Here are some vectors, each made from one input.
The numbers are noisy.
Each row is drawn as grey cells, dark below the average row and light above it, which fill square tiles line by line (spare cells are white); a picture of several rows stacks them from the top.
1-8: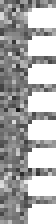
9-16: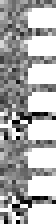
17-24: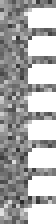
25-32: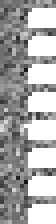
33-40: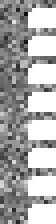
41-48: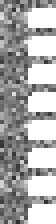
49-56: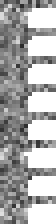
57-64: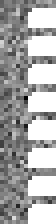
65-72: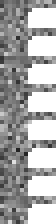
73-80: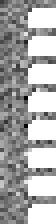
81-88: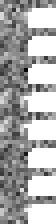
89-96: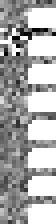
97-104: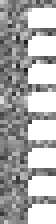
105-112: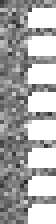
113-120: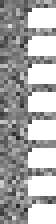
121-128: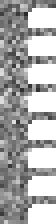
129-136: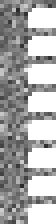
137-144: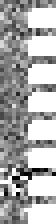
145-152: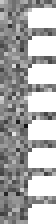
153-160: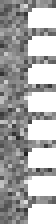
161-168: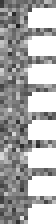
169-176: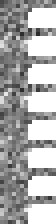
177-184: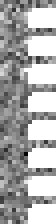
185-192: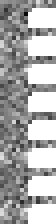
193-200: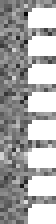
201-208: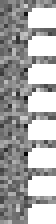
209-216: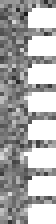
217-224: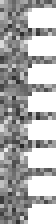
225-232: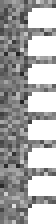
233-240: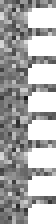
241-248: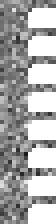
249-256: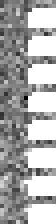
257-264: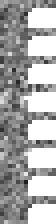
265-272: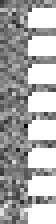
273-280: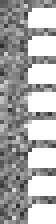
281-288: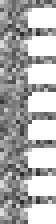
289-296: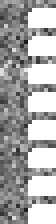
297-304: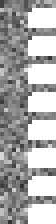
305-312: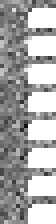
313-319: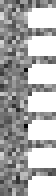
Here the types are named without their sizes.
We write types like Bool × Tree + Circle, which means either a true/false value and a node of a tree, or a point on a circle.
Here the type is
List(Line).
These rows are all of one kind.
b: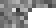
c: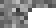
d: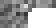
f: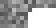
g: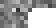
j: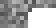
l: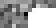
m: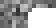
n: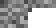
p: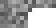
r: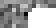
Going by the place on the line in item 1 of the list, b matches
c, g and m.
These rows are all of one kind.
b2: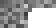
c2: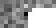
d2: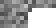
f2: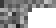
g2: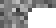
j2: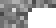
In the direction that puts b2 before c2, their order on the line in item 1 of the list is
f2, b2, c2, d2, j2, g2.
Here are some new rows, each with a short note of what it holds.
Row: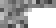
a list of one item
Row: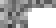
a list of one item
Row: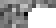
a list of two items
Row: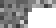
a list of three items
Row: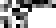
the empty list
